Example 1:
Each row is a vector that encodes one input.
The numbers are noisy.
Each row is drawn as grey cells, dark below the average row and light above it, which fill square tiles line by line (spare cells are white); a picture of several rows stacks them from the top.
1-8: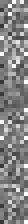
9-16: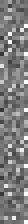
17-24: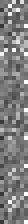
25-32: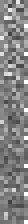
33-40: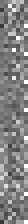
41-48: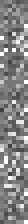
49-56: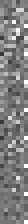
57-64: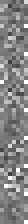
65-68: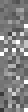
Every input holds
a list of up to two points on a 5-point line.
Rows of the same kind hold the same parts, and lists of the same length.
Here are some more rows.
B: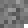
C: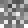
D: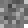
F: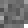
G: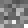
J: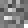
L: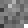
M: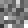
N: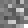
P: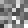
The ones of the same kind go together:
B, C, G, J, L
D, F, N, P
M

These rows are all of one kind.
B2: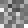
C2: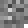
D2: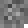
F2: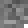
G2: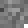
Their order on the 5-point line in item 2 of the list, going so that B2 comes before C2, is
F2, G2, B2, D2, C2.
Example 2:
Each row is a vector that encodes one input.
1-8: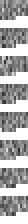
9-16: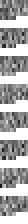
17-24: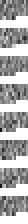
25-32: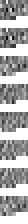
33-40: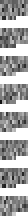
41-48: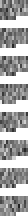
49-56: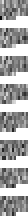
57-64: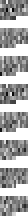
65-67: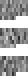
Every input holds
a point on an 8-point line and a true/false value.
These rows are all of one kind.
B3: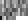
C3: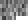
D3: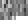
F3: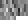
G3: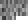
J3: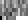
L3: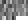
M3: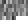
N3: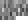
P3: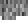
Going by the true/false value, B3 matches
J3, L3, M3 and N3.
